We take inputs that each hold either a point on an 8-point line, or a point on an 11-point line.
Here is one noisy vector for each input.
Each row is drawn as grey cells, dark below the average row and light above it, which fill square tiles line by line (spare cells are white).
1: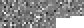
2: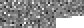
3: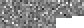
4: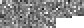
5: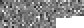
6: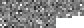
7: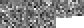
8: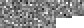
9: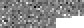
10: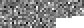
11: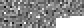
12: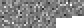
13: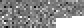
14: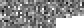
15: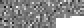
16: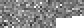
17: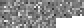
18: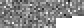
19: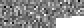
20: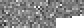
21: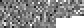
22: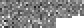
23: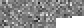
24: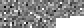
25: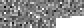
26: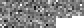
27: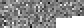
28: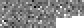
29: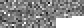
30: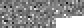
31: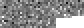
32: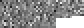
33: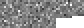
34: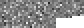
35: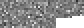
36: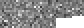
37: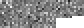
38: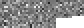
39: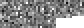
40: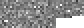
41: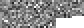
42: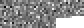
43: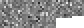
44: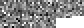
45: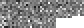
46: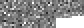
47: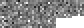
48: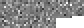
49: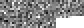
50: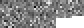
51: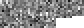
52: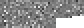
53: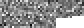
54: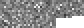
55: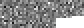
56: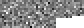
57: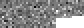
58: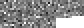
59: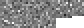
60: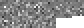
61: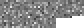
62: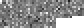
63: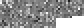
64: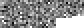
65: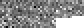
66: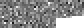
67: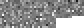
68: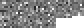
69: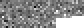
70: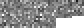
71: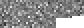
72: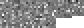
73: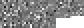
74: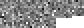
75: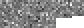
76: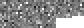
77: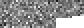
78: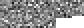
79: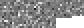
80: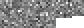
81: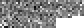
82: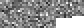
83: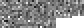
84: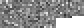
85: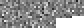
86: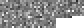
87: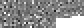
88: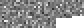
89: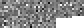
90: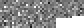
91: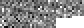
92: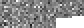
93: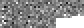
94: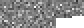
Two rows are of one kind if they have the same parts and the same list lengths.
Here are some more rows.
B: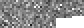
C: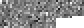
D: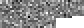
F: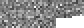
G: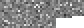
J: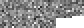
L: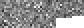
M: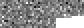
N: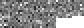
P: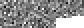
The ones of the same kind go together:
B, C, D, F, G, J, L
M, N, P

